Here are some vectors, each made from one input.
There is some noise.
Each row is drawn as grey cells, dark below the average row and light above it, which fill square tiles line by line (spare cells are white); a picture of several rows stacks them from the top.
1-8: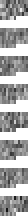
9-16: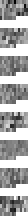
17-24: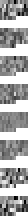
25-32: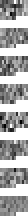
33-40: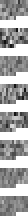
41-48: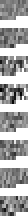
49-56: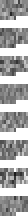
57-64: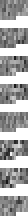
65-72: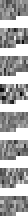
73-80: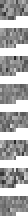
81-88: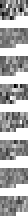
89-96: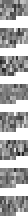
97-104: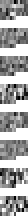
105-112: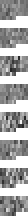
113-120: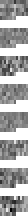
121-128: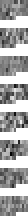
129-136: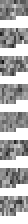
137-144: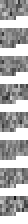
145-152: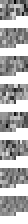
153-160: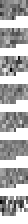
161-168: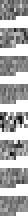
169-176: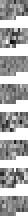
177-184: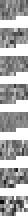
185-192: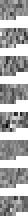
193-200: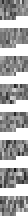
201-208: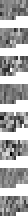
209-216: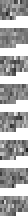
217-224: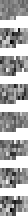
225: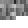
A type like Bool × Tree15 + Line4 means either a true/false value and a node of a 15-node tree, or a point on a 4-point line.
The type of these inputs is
Bool × Line20 + Circle15.
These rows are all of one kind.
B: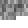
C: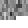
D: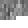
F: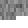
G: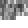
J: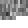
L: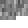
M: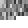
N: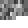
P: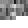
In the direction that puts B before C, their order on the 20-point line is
J, D, B, N, G, F, C, P, M, L.
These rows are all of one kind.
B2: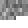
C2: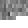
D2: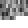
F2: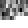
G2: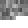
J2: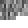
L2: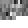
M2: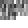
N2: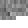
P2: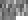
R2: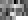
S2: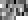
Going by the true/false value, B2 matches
D2, L2, M2 and P2.
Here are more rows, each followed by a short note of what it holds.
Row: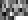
a point on a 15-point circle
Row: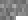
a point on a 20-point line and a true/false value
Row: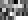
a point on a 15-point circle
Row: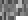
a point on a 15-point circle
